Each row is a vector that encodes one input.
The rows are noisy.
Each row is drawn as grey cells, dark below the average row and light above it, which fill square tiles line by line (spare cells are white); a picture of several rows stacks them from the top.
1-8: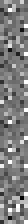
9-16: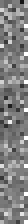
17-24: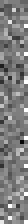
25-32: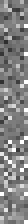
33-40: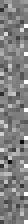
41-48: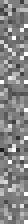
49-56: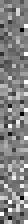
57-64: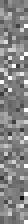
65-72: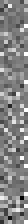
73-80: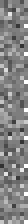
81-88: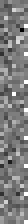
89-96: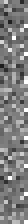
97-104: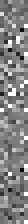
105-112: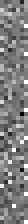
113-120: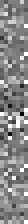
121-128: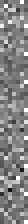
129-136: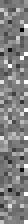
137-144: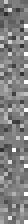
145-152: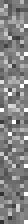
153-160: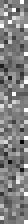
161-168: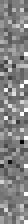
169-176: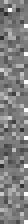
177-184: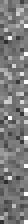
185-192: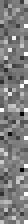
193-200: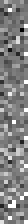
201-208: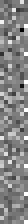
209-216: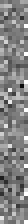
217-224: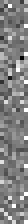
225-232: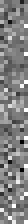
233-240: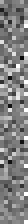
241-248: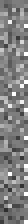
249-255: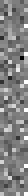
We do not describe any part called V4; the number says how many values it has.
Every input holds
a list of up to two items, each a true/false value and a value of V4.
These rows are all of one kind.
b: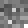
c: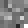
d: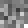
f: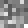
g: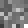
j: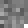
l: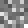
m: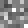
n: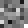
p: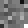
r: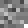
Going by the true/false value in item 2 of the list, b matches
g, j and n.
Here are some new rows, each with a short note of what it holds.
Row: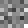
a list of one item
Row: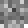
a list of one item
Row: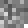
a list of two items
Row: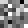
a list of one item
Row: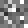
a list of two items
